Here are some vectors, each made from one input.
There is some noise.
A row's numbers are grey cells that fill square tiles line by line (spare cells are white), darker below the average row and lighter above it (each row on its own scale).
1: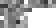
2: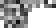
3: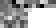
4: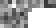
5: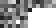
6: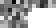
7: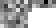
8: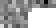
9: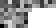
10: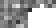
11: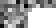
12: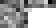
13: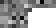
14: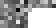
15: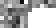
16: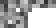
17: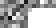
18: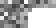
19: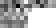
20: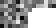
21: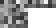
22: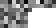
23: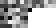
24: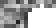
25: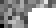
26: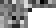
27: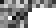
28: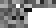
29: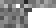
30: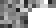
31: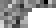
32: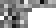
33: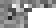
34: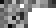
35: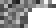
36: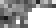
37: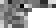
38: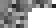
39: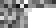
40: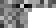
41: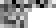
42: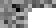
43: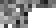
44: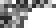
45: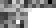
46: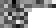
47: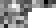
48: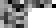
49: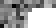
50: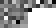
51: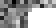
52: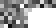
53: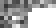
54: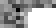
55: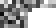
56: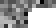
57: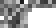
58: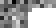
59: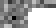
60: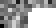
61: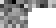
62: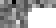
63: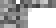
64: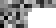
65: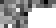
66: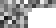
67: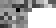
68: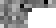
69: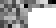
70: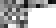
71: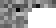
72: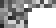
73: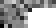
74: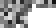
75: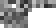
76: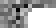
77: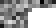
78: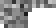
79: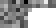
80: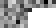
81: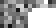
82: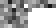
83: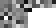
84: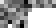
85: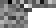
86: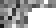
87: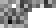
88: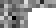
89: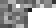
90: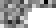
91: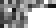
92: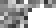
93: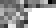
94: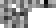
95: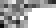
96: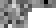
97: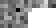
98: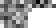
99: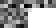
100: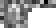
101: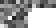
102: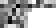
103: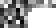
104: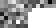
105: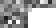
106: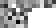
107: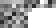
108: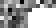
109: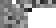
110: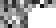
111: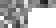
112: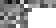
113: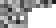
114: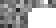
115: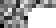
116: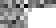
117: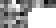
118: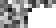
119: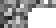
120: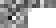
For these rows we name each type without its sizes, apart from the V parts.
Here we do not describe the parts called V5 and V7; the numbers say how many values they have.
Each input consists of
a value of V5, together with either a point on a line, or a true/false value and a value of V7.
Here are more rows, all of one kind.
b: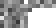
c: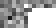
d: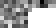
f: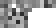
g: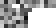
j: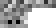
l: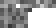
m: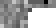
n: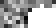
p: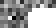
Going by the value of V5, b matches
g, l, n and p.
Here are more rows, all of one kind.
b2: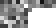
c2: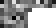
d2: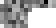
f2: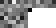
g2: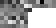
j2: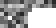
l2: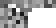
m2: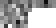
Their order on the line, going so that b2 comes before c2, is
g2, b2, c2, d2, m2, f2, j2, l2.
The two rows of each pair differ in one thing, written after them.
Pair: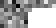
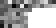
the value of V5
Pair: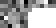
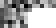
the true/false value
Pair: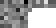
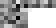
the value of V5
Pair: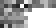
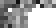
the value of V7
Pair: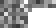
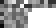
the value of V5
